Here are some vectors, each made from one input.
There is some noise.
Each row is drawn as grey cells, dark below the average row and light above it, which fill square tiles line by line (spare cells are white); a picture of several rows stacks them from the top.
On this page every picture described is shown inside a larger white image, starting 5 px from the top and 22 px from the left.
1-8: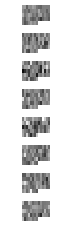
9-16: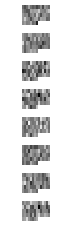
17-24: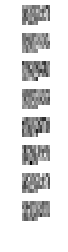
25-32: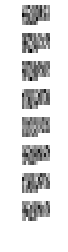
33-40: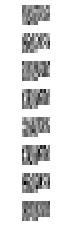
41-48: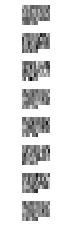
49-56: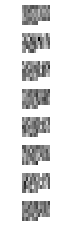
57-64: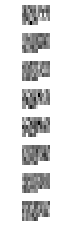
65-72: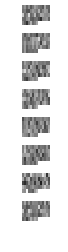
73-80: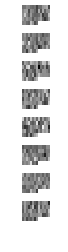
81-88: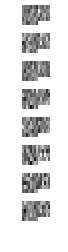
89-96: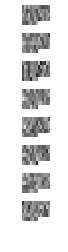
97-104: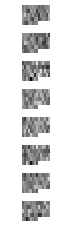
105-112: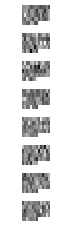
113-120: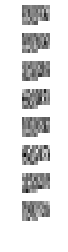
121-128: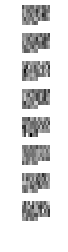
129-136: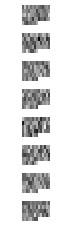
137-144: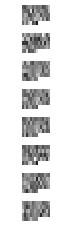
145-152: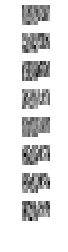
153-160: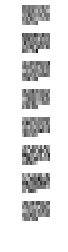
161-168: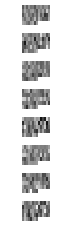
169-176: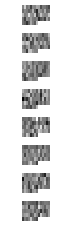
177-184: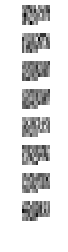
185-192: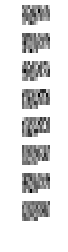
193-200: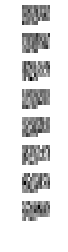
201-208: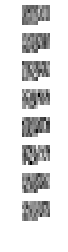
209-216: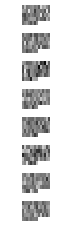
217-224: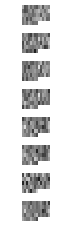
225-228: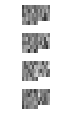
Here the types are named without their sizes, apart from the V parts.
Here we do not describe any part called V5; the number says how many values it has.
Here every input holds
a point on a line, together with either a point on a line, or a value of V5.
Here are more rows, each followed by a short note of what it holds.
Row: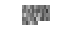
a point on each of two lines
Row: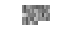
a point on each of two lines
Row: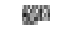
a point on a line and a value of V5
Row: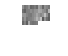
a point on each of two lines
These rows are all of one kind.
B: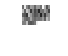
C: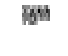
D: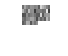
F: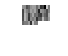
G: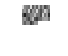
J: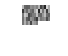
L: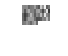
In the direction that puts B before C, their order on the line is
D, F, B, L, G, J, C.
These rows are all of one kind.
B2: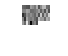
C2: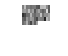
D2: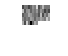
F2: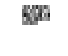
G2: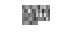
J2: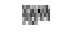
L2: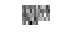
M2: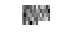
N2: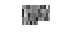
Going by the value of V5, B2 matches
D2, L2 and M2.
